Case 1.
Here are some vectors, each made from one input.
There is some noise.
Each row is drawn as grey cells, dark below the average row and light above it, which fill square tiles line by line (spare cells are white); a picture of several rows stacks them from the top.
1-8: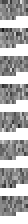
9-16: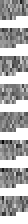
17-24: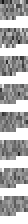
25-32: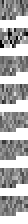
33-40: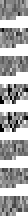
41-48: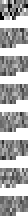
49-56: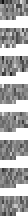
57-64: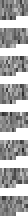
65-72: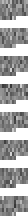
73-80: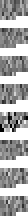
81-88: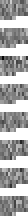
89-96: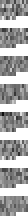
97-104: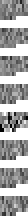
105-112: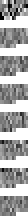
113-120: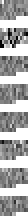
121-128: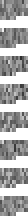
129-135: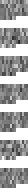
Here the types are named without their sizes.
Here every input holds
a list of points on a line.
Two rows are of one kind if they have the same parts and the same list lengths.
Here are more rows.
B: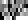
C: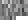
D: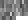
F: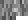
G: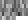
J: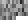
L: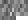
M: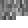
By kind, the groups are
B
C, G, J
D, F, L, M

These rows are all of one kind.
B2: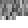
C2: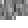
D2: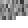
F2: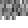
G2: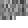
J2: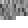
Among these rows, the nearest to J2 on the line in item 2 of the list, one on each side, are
D2 and F2.
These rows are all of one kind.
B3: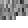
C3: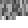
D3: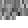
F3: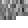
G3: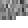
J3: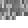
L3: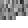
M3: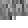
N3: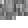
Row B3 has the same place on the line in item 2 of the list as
J3 and L3.
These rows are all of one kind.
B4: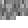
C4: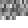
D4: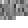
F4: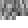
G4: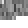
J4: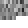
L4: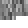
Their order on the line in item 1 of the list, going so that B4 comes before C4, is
J4, L4, D4, G4, B4, F4, C4.
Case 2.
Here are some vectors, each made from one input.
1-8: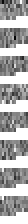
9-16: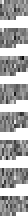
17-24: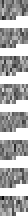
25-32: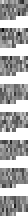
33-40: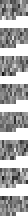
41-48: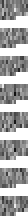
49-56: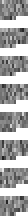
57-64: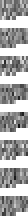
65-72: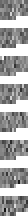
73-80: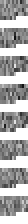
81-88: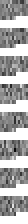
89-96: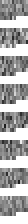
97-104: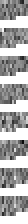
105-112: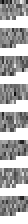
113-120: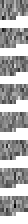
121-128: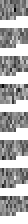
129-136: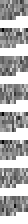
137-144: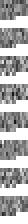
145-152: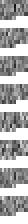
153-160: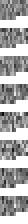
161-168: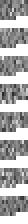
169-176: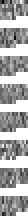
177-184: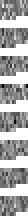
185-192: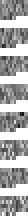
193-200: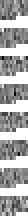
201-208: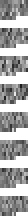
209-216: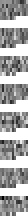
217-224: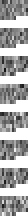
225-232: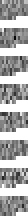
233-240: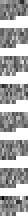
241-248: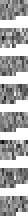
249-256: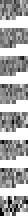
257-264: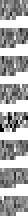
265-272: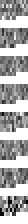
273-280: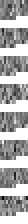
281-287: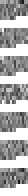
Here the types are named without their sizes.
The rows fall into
3 kinds.
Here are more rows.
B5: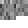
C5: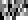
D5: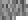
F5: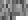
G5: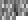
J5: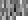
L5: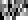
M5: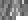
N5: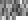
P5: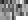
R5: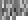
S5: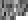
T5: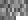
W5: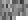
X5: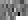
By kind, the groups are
B5, D5, F5, G5, J5, N5, R5, W5, X5
C5, L5
M5, P5, S5, T5

